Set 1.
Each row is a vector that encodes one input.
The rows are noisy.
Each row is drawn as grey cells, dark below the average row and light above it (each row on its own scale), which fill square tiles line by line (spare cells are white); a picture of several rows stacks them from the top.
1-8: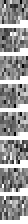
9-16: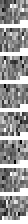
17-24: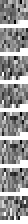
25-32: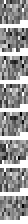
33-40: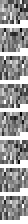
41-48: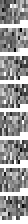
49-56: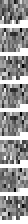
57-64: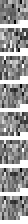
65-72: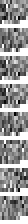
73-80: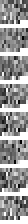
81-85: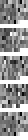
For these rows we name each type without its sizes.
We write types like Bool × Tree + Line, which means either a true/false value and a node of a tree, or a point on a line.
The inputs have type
Bool × Label.
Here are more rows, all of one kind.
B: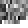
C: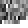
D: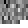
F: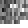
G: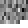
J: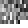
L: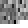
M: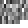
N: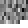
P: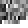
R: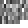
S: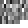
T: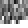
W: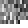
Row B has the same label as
C, G, N and P.
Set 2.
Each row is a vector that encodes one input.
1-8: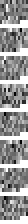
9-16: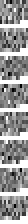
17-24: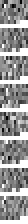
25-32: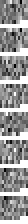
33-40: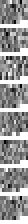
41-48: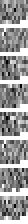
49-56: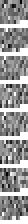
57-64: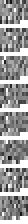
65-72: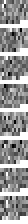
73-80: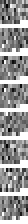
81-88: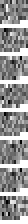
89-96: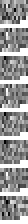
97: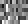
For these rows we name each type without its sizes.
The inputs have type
Bool × Label.
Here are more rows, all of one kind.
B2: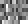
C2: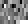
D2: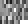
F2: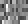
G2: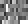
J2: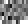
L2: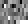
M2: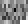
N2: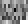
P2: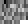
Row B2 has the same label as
F2, G2, M2 and N2.
